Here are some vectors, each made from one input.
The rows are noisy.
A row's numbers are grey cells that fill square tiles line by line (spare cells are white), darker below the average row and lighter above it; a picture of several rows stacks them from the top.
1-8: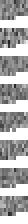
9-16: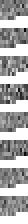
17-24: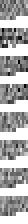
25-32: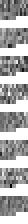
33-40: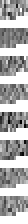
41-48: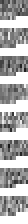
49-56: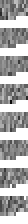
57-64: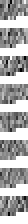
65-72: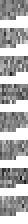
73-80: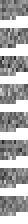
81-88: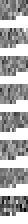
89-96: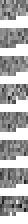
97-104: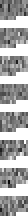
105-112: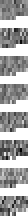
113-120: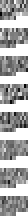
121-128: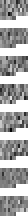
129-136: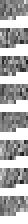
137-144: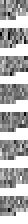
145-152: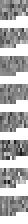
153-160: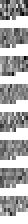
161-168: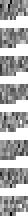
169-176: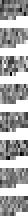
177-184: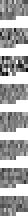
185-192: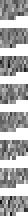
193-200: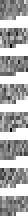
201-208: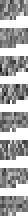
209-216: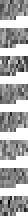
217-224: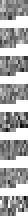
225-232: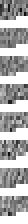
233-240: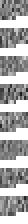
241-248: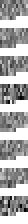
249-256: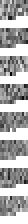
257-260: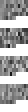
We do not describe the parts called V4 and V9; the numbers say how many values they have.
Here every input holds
either a true/false value, a value of V4 and a value of V9, or a list of up to two points on a 6-point line.
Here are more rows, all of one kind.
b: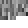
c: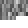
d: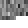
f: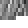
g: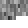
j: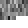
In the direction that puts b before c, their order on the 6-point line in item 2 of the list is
d, f, b, c, j, g.
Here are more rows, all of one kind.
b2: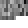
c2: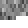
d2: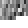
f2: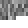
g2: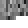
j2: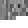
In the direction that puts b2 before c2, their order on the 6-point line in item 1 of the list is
j2, f2, b2, g2, c2, d2.
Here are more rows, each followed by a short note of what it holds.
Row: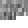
a list of two items
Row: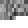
a list of one item
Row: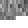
a list of two items
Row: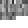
a list of one item
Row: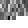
a list of two items
